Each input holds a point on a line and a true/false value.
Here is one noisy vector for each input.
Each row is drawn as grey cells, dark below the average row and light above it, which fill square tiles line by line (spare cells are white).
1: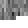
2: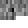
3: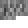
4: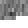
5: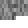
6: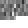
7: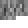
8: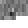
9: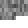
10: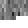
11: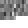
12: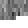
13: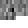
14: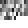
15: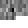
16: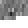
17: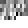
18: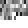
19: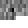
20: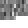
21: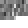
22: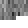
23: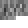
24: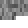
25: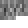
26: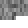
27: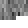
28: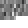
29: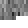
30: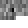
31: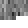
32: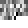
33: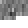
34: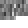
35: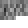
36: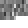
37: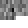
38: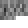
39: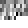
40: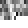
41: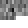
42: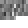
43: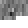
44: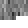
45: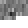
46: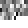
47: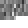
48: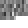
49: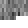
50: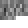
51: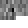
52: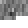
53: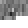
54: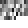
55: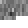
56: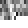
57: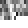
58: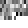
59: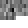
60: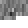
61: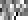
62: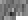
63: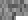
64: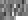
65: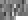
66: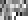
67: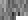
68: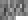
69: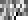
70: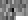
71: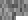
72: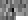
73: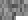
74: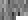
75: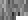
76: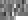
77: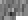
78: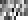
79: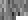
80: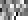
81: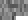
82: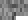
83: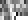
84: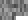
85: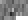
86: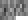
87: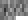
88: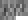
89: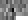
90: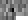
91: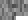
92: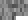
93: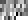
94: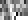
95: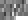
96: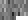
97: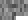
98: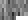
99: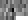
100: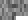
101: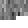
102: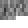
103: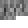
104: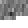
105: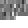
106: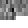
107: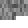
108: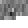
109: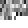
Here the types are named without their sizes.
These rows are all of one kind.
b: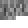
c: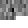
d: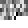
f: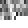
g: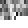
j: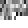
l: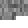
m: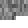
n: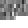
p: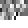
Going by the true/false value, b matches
c, l, m and n.
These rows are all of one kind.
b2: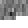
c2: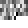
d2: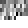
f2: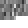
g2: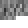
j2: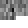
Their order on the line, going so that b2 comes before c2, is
f2, g2, b2, c2, d2, j2.
